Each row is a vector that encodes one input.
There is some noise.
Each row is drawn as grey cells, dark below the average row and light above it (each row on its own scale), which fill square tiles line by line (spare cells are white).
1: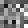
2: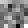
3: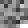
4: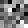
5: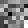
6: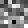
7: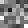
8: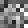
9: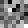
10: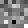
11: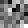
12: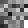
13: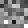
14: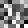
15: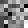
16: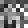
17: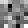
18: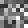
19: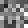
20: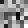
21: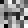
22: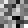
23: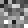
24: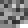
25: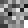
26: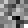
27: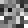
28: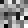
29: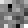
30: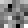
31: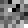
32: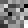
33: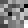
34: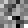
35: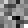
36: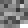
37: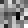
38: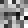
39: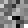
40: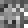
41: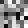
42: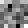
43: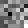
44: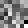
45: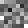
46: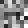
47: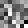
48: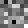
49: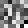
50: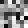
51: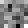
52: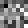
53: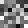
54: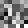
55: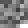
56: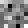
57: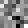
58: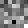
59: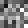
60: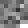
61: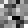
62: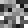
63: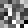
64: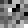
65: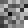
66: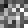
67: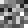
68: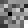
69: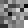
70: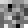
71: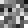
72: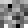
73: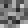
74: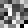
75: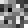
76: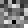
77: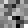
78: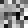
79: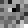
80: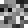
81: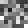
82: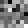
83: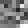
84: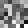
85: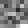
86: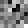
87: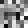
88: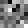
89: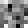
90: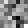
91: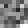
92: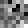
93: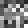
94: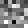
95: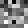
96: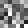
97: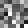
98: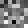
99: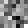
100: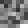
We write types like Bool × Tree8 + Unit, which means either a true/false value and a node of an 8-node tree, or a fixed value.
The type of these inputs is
Tree10.
